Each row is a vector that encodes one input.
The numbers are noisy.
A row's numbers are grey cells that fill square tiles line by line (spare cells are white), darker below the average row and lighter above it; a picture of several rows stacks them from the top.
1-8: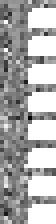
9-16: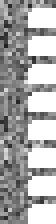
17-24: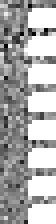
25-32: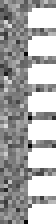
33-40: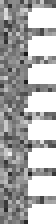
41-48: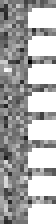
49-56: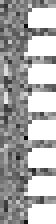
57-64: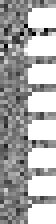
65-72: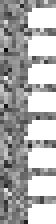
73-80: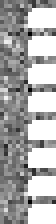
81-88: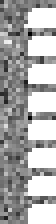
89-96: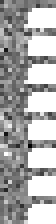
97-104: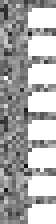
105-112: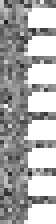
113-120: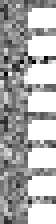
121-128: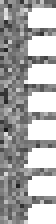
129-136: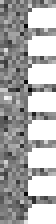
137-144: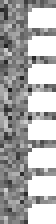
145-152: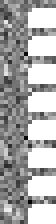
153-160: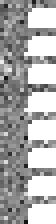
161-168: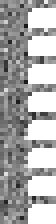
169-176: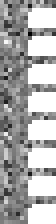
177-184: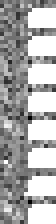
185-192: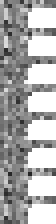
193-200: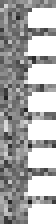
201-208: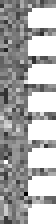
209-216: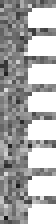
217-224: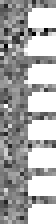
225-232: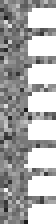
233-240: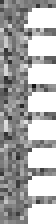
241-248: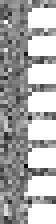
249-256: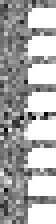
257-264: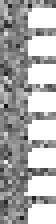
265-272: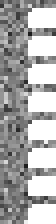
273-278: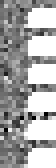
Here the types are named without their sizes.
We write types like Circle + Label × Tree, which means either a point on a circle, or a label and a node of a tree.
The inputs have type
Bool × Bool × Bool × Bool + Circle + Unit.
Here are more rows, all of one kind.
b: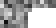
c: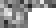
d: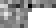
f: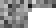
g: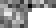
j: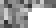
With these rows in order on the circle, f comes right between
d and j.
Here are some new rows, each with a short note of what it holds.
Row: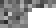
four true/false values
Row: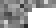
four true/false values
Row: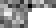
a point on a circle
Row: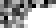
a fixed value
